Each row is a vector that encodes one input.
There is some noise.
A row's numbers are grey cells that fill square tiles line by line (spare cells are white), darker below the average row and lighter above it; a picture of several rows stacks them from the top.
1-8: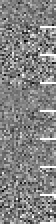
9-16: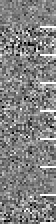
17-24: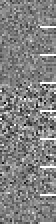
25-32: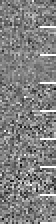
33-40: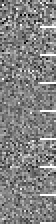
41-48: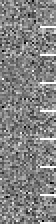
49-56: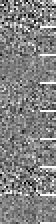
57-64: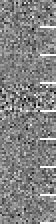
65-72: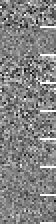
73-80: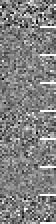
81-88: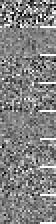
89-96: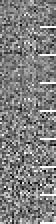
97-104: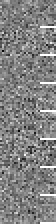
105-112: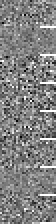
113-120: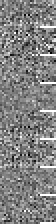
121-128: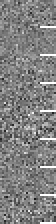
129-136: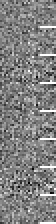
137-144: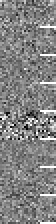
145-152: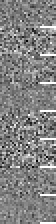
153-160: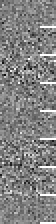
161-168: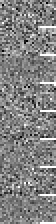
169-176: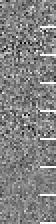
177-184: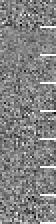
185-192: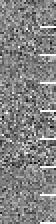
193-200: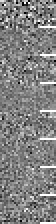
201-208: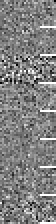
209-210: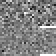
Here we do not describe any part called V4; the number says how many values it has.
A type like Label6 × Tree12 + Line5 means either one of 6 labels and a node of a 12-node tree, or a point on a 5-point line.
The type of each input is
Bool × Circle5 × (Tree8 + Unit) + Circle6 + V4.
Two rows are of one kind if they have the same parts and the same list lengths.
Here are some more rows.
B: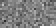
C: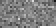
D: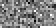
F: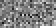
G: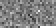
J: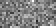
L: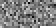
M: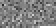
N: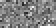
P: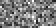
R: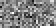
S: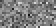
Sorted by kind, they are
B, C, F, J, N
D, G, L, R, S
M
P

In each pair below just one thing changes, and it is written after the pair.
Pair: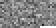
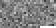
the place on the 5-point circle
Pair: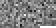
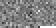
the place on the 5-point circle
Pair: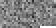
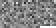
the node of the tree
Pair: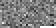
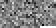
the place on the 5-point circle
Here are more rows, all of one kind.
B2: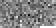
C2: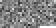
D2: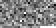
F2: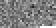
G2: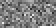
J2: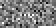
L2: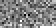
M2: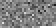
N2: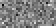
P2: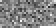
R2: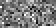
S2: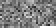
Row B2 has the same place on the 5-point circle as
G2 and N2.
